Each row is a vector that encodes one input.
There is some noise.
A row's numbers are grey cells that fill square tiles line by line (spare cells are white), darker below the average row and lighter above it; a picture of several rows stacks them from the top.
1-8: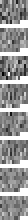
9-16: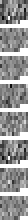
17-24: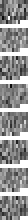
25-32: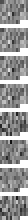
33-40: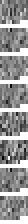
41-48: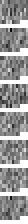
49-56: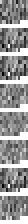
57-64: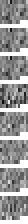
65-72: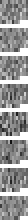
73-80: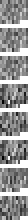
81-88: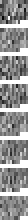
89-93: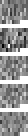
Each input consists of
a point on a 7-point line.
